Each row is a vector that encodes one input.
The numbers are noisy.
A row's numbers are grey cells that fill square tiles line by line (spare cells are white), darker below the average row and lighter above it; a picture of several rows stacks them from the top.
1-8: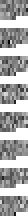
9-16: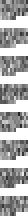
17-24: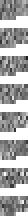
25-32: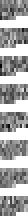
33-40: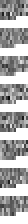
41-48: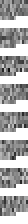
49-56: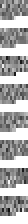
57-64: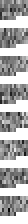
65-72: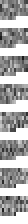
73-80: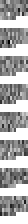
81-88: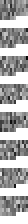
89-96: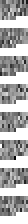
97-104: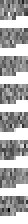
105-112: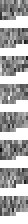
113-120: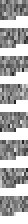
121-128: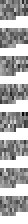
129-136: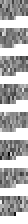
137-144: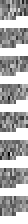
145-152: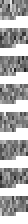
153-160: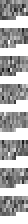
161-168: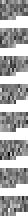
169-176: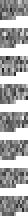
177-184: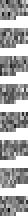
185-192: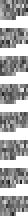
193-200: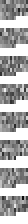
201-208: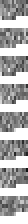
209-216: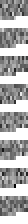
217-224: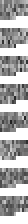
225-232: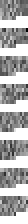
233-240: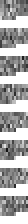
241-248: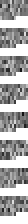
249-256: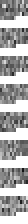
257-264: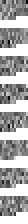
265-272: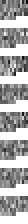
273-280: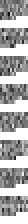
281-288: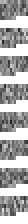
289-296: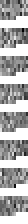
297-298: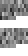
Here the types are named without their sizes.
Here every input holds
a point on a line, together with either a label, or a point on a line.
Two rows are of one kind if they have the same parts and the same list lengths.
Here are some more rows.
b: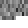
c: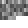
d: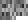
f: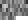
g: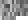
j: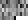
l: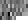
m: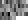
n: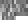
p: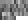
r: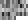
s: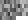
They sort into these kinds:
b, c, d, f, g, j, m, n, r
l, p, s

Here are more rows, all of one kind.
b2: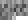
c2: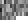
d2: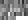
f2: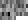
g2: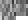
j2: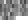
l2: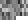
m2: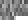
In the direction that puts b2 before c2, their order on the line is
d2, g2, m2, j2, b2, c2, f2, l2.
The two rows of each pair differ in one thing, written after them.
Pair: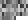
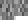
the place on the line
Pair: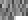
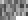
the place on the line
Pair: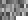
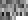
the label
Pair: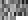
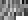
the label
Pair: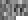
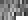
the place on the line
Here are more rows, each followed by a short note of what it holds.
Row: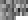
a point on each of two lines
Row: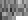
a point on each of two lines
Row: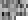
a label and a point on a line
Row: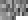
a point on each of two lines
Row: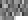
a label and a point on a line
